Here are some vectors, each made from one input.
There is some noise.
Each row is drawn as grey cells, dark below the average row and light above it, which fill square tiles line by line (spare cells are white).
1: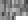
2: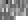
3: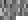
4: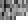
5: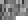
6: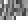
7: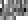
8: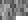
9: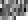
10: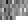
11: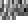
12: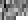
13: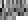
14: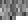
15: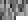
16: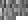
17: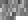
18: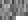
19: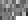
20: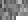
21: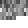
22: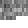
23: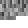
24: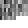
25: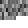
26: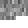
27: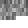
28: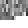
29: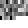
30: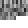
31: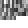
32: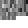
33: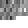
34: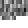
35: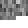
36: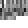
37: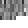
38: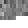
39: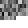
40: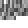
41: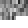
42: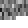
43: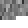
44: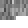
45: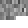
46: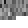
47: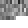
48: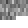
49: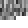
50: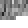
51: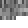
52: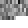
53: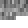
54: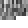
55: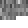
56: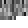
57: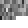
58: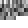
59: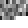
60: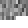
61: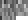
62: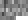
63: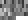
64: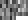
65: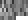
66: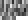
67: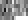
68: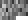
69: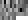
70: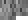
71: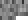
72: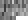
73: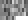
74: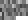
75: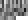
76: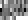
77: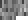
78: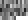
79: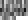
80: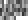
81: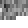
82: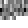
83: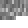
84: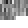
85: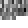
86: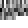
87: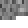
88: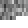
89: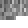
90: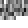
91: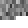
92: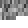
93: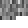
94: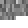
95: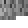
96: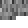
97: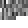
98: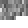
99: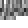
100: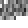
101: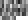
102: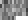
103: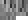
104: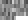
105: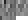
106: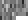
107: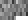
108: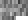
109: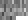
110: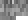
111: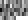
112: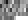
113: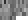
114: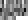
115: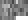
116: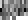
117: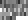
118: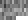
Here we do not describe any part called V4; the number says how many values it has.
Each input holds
either a point on a 5-point line, or a list of up to two items, each a true/false value and a value of V4.
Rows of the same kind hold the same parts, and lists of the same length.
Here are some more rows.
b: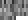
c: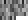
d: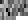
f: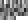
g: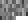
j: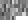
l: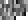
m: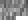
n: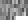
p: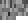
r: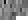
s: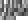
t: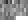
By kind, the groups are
b, c, g, p, r
d
f, l, s
j, m, n, t

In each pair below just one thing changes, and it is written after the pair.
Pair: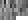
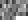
the true/false value in item 2 of the list
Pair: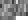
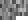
the true/false value in item 1 of the list
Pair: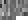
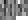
the value of V4 in item 1 of the list
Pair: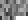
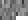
the true/false value in item 2 of the list
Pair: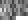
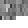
the value of V4 in item 2 of the list
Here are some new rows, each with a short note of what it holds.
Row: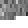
a list of two items
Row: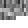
a list of one item
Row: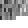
a list of two items
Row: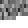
the empty list
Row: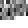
the empty list
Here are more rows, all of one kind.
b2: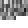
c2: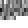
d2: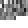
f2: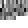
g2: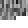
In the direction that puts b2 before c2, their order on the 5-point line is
g2, f2, d2, b2, c2.
